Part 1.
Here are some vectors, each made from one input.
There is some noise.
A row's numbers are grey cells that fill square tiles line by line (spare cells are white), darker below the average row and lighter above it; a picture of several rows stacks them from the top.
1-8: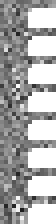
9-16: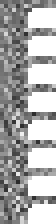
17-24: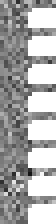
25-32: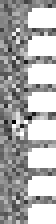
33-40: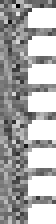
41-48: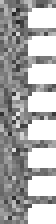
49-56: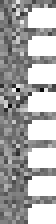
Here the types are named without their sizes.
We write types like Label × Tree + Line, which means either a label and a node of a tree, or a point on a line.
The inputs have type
Line.
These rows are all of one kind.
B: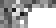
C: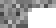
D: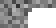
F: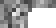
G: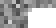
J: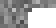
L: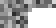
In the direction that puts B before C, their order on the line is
B, F, D, J, C, G, L.
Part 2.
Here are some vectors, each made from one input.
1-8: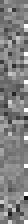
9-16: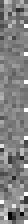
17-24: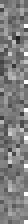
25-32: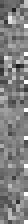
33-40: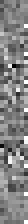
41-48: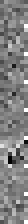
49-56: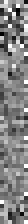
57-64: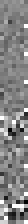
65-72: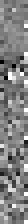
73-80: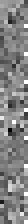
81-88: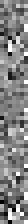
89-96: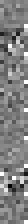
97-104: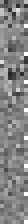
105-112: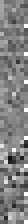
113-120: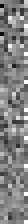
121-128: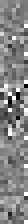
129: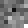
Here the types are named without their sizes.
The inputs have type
Bool × Bool × Bool × Bool + Unit.
